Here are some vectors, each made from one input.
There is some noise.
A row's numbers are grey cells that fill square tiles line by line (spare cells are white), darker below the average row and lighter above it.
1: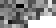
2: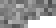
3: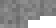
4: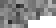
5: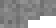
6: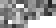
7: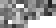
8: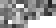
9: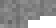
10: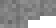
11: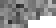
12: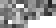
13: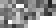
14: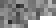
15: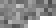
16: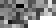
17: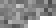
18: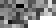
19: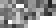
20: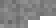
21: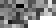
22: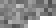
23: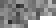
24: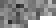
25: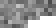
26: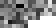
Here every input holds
a point on a 5-point line.
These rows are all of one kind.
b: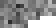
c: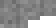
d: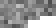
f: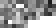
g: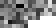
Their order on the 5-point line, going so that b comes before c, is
g, b, c, d, f.
